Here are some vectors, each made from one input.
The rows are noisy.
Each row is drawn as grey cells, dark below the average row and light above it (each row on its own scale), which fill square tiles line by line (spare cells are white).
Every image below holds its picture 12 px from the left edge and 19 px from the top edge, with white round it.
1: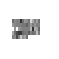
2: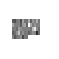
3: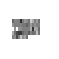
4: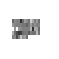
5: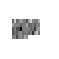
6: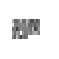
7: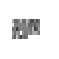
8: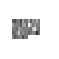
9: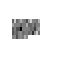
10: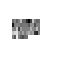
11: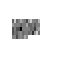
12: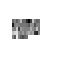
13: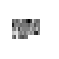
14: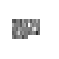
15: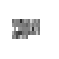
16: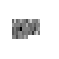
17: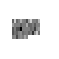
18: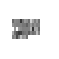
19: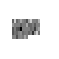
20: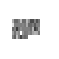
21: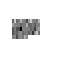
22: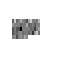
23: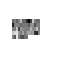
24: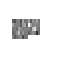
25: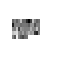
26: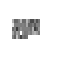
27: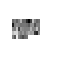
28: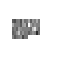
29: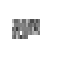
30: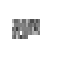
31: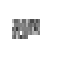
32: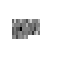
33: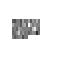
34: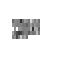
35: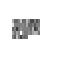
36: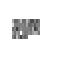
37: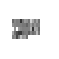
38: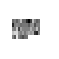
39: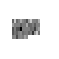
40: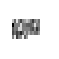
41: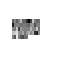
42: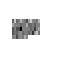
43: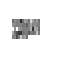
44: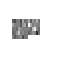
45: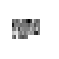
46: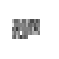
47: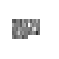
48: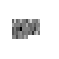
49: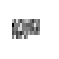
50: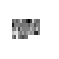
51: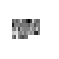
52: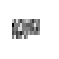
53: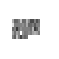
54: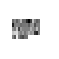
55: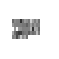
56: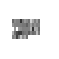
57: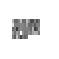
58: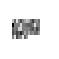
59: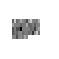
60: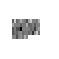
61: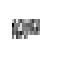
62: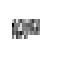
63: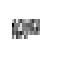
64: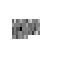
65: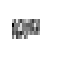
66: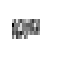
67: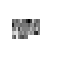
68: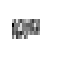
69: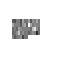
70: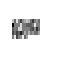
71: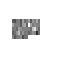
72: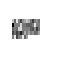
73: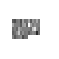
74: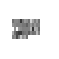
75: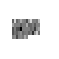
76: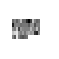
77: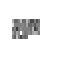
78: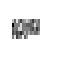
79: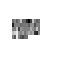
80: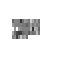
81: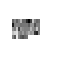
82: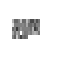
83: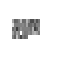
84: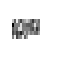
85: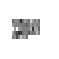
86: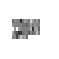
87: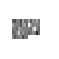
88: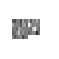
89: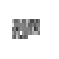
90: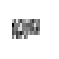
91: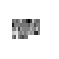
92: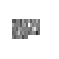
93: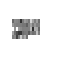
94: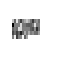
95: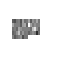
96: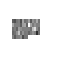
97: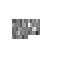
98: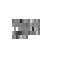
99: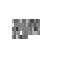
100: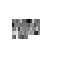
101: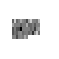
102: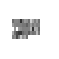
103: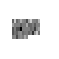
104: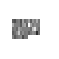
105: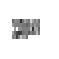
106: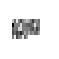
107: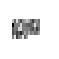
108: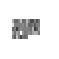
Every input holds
one of 6 labels.
